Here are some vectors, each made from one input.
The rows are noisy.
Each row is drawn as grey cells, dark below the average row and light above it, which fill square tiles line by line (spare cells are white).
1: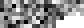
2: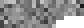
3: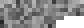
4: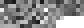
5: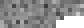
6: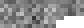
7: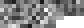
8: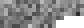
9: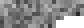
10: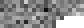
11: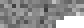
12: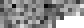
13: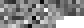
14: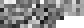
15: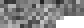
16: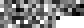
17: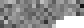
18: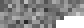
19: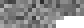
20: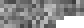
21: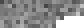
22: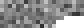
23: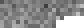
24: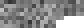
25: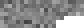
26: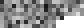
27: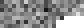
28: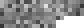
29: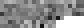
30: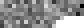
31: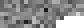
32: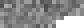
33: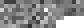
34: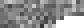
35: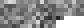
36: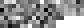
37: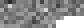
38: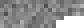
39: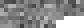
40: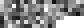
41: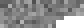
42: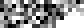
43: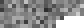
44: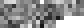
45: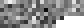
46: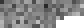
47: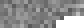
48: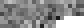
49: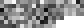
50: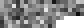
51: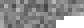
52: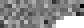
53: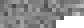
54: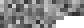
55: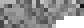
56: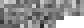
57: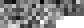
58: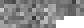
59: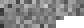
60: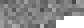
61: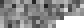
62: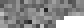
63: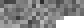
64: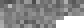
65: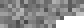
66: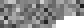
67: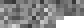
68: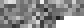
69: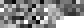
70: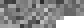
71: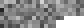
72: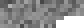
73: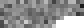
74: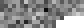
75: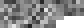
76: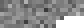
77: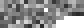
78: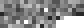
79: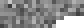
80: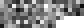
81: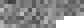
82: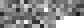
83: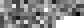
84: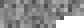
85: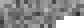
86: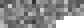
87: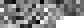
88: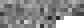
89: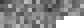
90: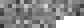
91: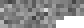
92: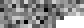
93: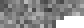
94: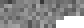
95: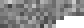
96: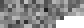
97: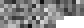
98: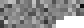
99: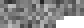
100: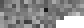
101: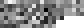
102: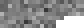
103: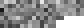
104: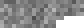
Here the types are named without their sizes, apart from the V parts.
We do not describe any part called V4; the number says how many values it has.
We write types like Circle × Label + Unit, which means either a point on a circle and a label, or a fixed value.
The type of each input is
Bool × Line × V4 + Label.
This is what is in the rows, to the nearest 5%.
About 40% of them hold a label. The rest hold a point on a line, a true/false value and a value of V4.
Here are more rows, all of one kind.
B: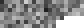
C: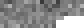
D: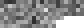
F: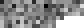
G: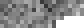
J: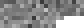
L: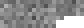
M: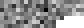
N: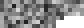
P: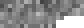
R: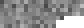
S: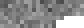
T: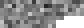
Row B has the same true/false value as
D, F, R and S.
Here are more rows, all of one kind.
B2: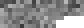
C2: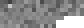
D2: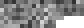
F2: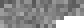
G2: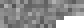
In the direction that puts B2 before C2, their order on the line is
B2, C2, F2, D2, G2.
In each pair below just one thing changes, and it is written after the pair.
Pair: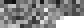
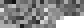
the place on the line
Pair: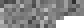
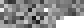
the true/false value
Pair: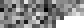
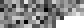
the true/false value
